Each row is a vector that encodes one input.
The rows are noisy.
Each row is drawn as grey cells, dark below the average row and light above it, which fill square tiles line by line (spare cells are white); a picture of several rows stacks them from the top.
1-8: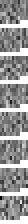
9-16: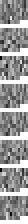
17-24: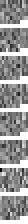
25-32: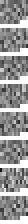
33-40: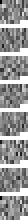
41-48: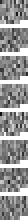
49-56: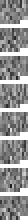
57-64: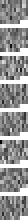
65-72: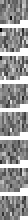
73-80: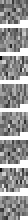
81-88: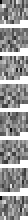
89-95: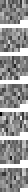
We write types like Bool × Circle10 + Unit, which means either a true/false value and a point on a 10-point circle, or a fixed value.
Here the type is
Bool × Circle8 + Line5.
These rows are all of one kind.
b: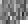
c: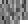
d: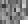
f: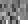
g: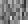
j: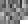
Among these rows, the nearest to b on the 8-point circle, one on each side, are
g and j.
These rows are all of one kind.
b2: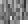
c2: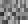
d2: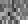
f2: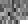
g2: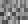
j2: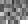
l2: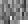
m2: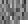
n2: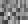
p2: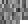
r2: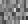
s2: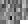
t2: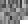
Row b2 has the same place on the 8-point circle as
j2 and l2.
